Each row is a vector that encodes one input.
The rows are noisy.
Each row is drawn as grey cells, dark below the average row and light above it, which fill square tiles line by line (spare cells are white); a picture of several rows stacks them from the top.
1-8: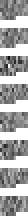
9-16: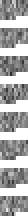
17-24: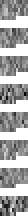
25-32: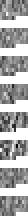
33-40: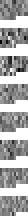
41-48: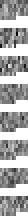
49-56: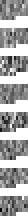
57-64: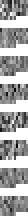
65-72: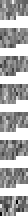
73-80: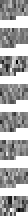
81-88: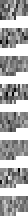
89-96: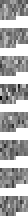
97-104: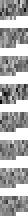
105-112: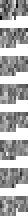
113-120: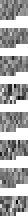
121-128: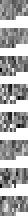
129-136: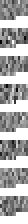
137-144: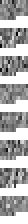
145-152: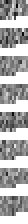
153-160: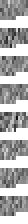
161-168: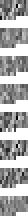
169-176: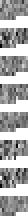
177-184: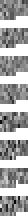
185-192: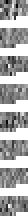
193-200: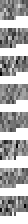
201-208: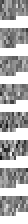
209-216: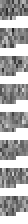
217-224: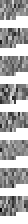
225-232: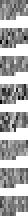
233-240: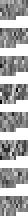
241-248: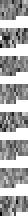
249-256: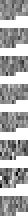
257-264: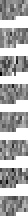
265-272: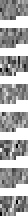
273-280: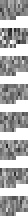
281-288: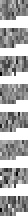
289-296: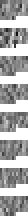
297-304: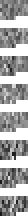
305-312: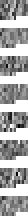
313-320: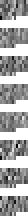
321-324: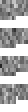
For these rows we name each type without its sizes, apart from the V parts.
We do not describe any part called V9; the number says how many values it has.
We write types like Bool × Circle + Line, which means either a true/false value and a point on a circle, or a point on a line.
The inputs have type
Bool × Bool × Bool + (Circle + List(V9)) × Tree + Unit.
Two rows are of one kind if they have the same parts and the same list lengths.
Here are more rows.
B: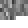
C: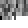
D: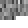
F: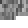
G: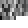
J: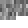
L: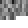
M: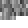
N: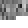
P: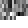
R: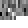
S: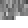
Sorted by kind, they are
B, D, L, N
C, G
F, S
J, M
P
R

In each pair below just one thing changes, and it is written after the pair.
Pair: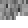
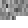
the node of the tree
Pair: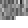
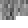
the node of the tree
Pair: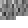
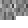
the value of V9 in item 1 of the list
